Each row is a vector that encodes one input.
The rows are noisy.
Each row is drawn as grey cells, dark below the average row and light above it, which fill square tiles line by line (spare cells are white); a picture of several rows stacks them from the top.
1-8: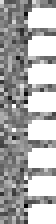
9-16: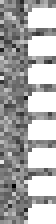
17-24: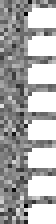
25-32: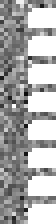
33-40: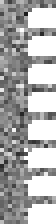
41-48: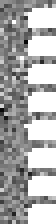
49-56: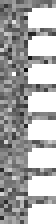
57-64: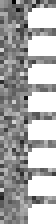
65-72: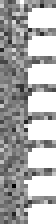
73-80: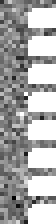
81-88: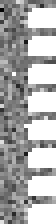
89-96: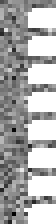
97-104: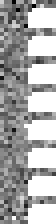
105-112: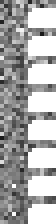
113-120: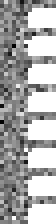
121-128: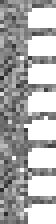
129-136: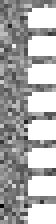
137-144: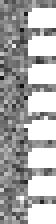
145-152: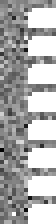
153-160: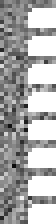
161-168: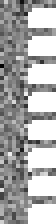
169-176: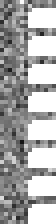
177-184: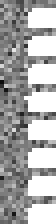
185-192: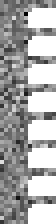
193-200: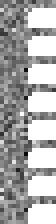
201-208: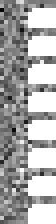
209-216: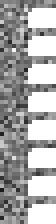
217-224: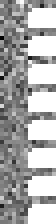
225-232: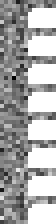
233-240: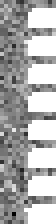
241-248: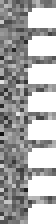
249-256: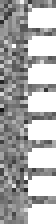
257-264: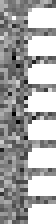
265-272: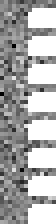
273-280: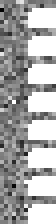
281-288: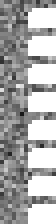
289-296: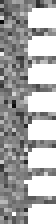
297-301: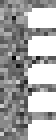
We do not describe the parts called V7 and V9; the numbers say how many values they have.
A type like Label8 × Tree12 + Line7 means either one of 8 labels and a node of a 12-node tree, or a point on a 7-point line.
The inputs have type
Bool × (Label12 × V9 + V7) + Unit.
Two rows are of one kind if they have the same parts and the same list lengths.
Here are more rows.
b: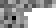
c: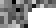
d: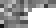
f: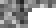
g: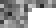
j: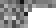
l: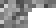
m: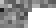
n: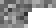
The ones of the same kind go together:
b, d, f, j, l
c
g, m, n

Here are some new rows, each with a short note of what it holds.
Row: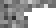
one of 12 labels, a true/false value and a value of V9
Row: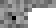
one of 12 labels, a true/false value and a value of V9
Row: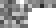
a true/false value and a value of V7
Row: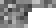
a true/false value and a value of V7
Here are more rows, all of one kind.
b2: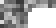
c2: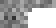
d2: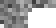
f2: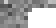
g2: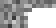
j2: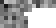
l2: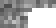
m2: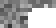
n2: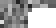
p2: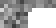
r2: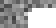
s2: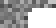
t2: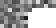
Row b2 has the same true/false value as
n2 and p2.
